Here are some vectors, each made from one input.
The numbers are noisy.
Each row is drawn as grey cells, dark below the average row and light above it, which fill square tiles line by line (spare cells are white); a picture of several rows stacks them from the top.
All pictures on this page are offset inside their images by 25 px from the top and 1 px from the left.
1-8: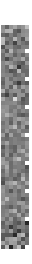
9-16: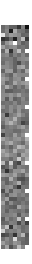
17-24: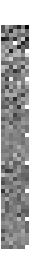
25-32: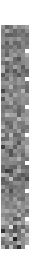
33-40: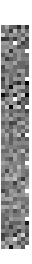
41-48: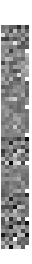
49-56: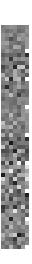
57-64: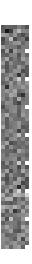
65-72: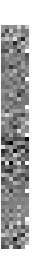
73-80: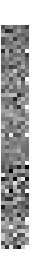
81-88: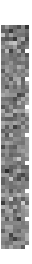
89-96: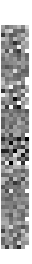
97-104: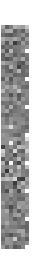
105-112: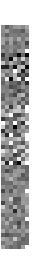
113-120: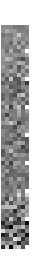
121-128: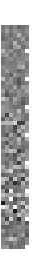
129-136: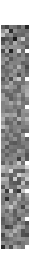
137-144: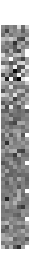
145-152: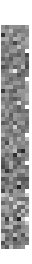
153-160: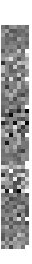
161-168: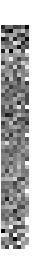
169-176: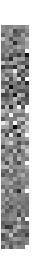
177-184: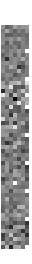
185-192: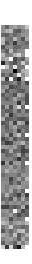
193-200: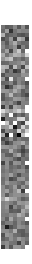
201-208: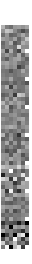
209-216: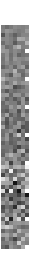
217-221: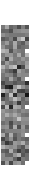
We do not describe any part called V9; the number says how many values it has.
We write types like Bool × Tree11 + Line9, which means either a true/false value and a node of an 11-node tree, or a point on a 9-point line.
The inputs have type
Label7 × (Line8 × V9 + List2(Line11)).
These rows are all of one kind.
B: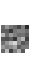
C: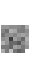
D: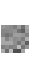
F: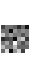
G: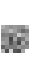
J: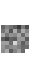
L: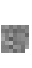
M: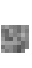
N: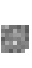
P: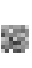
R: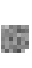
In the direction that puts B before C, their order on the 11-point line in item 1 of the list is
G, R, N, M, B, L, P, C, F, J, D.
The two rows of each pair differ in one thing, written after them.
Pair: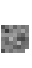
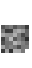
the label
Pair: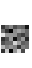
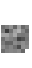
the label
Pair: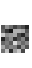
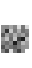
the place on the 8-point line
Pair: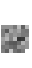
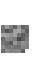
the value of V9
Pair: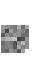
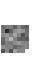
the place on the 8-point line
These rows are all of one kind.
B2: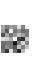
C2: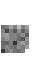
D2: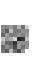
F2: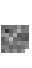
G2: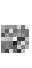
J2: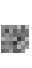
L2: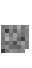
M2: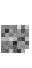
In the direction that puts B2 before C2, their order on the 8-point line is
J2, G2, D2, B2, M2, F2, L2, C2.
